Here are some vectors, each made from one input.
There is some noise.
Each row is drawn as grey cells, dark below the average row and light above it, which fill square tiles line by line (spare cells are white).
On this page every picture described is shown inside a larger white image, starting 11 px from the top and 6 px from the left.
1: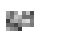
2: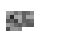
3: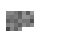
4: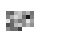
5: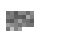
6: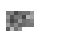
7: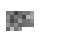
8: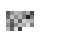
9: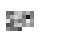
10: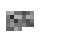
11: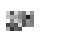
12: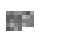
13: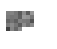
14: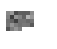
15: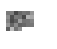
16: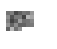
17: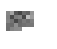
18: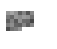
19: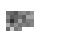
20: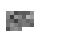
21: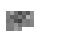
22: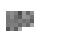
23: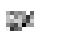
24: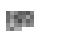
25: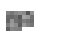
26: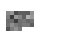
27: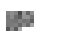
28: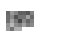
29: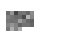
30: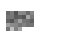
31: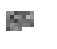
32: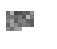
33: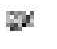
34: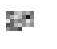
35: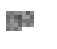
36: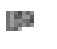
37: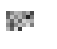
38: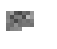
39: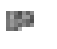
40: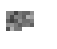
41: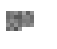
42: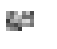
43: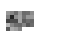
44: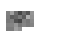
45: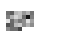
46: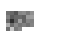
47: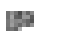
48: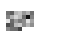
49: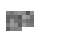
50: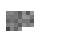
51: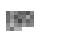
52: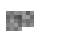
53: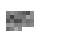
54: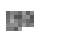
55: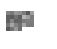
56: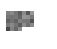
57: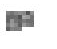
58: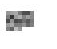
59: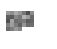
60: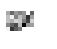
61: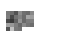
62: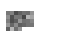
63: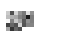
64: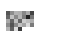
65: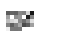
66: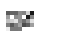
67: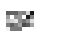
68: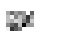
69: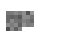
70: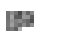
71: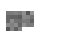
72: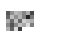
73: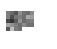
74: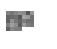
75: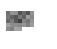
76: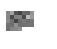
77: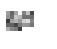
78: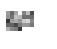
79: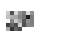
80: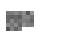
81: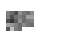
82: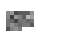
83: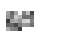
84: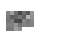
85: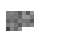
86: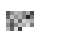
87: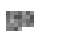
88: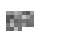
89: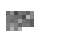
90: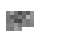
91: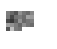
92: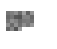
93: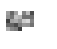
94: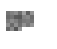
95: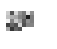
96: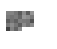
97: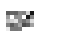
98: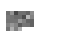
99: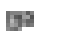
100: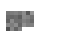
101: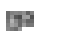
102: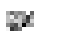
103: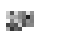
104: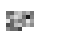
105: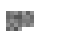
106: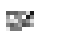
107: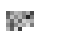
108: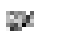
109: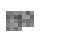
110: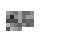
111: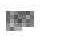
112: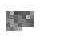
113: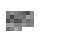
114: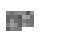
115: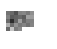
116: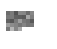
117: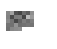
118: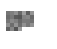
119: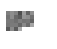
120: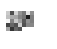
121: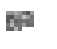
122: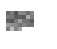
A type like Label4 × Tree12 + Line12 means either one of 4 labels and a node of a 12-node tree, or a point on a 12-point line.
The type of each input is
Line4 × (Line4 + Line5) + Line6.
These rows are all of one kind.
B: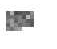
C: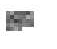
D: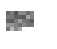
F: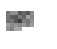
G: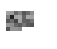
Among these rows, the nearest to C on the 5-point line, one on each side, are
B and F.
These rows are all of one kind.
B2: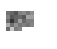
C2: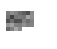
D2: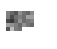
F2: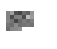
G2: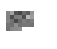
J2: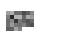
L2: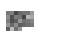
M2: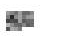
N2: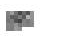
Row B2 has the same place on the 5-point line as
D2 and M2.
